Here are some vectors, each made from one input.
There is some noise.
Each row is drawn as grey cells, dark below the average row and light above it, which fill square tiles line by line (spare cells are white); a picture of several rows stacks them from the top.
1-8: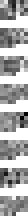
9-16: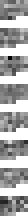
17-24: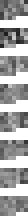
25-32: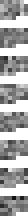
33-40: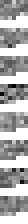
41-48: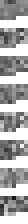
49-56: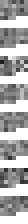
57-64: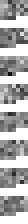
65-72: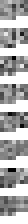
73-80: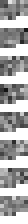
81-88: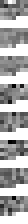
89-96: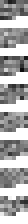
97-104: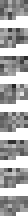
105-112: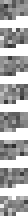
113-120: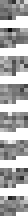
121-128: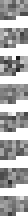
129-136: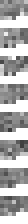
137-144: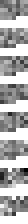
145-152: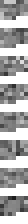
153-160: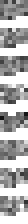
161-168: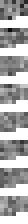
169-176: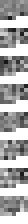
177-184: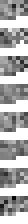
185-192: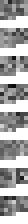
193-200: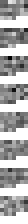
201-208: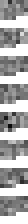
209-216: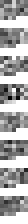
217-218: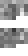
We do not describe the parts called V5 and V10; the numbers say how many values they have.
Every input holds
a point on an 8-point circle and a value of V5, together with either a point on an 8-point line, or a value of V10.
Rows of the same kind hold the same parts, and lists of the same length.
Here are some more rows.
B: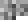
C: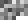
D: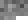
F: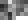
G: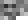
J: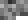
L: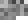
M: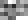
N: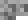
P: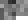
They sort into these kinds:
B, J, L, P
C, D, F, G, M, N

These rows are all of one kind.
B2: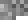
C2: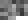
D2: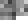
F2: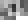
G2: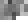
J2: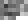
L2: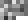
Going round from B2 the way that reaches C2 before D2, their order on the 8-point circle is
B2, F2, G2, C2, D2, L2, J2.
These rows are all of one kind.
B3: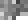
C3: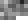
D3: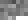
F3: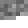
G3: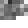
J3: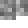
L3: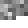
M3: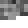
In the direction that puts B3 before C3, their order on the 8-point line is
G3, F3, J3, D3, M3, L3, B3, C3.
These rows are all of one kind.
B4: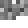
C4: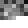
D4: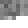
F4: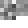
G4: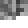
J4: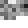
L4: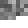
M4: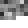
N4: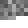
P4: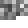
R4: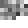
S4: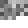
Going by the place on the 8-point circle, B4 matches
N4 and P4.
